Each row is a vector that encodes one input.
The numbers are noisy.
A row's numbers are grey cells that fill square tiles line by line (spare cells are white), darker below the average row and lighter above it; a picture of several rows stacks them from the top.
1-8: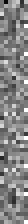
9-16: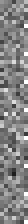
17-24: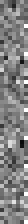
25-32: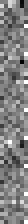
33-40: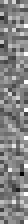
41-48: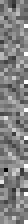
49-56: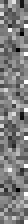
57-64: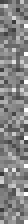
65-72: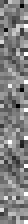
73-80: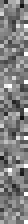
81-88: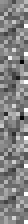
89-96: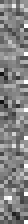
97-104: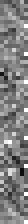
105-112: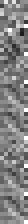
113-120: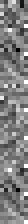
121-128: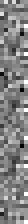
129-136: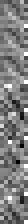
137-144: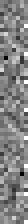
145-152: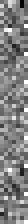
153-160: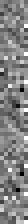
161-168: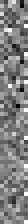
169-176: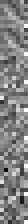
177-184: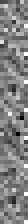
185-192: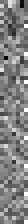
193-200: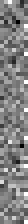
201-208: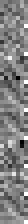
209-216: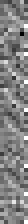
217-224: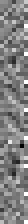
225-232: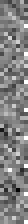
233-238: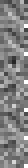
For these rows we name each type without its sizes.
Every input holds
either a node of a tree, or three true/false values.
